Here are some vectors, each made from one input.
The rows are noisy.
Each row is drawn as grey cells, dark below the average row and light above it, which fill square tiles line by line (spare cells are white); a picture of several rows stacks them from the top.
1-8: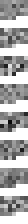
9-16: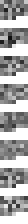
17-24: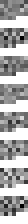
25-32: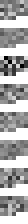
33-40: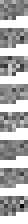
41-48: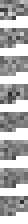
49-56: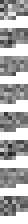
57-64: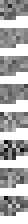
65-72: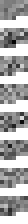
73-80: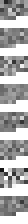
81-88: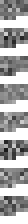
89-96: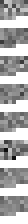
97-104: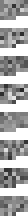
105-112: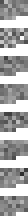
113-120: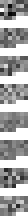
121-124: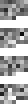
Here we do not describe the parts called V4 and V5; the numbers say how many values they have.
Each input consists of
either a point on each of two 3-point lines, or three true/false values, or a value of V4 and a value of V5.
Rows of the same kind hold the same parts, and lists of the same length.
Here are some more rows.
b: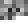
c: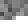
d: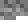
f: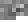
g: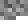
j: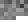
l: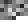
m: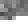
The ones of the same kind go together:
b, f
c, j, l, m
d, g

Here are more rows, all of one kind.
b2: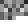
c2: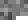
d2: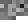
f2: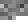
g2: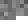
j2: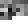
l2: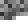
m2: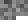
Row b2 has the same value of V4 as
g2 and m2.
